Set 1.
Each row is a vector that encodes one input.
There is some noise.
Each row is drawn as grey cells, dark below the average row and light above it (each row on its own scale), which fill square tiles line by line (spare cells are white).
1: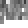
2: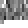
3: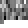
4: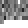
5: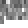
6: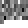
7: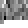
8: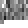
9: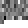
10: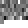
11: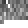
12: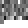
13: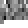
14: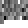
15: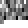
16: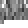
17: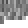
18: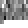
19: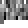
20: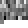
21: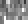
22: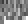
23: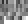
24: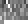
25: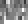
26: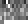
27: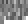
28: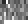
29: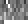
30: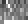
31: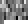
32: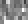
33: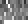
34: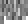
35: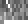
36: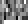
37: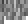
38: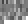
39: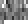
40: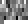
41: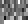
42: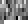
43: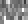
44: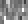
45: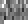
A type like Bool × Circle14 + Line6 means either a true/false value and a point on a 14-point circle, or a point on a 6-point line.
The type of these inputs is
Circle6.
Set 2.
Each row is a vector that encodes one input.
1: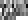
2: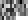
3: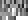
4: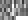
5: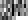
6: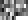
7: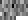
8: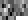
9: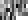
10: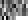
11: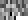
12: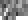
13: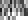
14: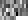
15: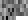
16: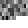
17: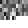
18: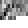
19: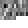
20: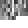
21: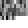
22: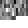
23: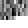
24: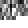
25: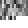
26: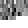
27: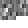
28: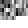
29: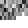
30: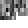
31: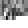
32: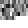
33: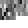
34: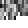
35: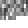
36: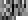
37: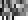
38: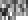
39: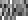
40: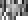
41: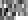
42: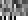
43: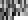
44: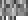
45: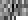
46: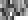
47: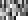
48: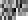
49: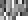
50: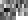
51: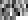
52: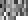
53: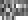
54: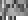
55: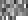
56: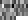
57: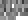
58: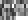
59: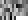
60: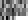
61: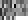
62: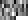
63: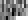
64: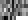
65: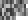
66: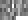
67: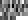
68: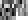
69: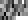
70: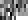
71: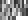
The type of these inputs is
Bool × Bool × Bool × Bool.
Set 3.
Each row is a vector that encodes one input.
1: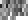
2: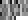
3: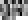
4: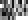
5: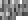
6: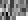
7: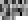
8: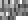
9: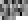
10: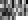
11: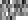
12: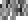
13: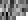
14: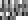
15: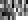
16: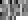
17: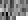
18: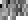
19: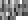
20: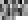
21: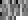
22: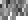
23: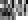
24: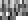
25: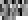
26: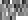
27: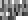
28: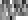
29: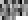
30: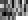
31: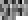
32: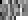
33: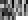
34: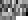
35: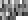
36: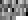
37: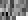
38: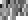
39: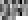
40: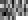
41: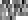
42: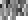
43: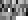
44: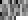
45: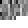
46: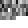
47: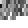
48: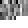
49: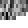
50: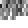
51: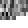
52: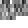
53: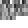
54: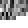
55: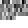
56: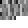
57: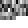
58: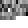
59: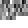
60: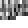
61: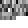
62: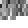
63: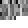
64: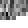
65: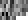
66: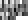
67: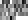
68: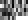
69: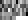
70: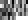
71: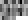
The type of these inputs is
Circle8.
